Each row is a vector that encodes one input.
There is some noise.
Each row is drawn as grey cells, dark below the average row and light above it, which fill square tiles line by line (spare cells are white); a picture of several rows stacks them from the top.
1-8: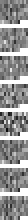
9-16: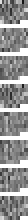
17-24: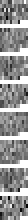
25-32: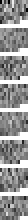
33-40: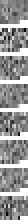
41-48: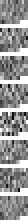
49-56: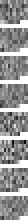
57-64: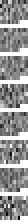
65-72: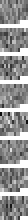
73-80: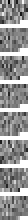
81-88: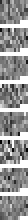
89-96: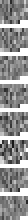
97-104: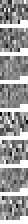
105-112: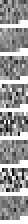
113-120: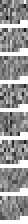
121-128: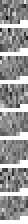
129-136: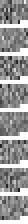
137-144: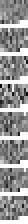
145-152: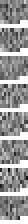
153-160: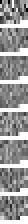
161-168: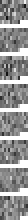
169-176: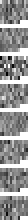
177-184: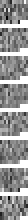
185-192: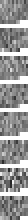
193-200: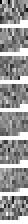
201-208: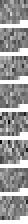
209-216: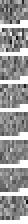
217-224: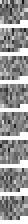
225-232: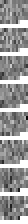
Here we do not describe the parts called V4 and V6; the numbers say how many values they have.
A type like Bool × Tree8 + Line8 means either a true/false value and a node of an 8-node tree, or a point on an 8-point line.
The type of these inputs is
(Circle5 + V6) × Label5 + Tree7 + Unit + V4 × V4.
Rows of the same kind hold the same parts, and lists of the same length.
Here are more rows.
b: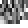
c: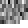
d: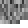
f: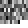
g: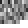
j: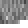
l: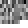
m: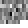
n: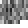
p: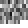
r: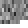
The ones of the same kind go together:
b, d, f, n
c, g, r
j
l
m, p

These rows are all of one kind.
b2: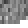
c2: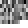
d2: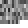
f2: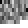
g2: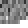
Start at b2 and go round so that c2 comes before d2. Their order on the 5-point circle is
b2, g2, c2, f2, d2.
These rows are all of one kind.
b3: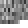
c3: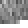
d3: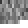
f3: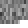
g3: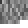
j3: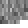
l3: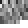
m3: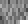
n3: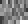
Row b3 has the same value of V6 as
c3 and l3.
